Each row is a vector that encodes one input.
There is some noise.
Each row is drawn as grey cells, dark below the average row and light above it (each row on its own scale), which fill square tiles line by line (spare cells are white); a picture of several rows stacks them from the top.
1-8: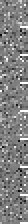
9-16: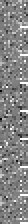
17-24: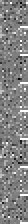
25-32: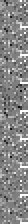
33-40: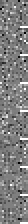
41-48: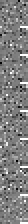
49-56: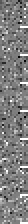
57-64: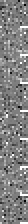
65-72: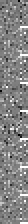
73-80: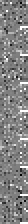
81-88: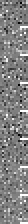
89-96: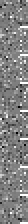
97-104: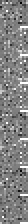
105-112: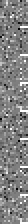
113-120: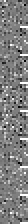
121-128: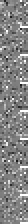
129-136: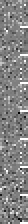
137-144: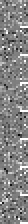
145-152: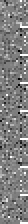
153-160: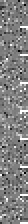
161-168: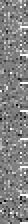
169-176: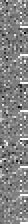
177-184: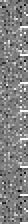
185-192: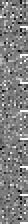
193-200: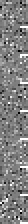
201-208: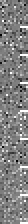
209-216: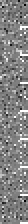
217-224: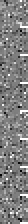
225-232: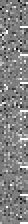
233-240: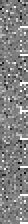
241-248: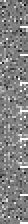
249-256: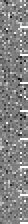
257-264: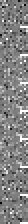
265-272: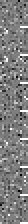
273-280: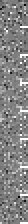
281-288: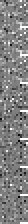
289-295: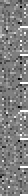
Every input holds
a point on a 10-point line, together with either a fixed value, or a node of a 14-node tree.
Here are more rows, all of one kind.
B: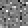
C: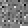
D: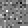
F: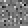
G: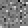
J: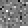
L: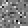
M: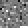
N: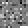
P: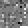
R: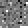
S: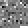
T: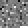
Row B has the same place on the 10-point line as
G and L.
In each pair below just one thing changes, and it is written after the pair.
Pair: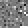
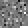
the place on the 10-point line
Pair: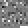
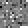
the node of the tree
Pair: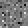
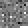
the place on the 10-point line
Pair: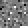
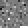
the place on the 10-point line
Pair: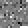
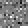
the place on the 10-point line
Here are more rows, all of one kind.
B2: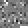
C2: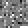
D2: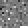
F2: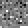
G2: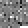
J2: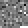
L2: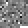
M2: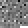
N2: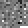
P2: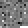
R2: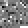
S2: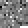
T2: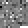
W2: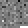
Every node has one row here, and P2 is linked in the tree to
F2, N2 and W2.
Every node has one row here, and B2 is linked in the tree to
L2 and R2.
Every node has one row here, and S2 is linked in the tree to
G2.
